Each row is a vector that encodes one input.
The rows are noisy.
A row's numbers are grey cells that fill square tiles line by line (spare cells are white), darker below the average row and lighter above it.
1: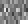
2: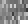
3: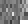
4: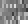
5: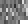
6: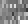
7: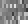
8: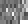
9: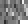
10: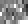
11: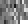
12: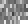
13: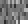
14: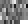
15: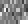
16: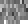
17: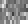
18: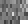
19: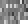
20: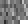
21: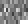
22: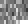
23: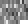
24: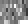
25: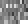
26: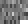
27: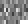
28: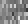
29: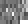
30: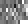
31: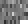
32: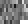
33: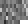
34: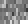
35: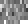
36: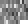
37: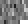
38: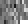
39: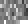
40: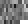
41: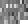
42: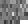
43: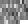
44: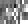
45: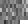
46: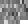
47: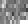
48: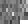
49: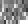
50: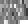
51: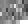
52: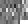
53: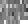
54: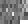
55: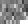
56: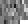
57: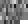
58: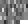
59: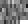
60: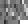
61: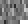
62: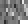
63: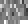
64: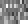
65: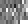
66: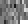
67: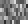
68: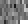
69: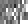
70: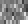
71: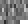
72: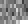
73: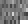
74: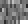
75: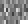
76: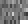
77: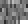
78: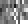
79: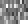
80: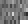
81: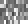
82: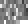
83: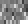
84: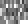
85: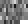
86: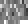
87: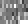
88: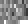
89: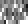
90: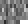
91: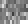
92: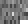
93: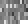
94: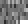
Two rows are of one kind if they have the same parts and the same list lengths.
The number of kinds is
2.
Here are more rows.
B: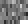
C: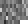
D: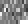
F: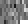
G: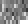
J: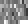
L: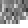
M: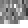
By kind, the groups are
B, C, F, G, J, L, M
D

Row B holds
a point on an 8-point circle and a true/false value.
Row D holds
a true/false value.
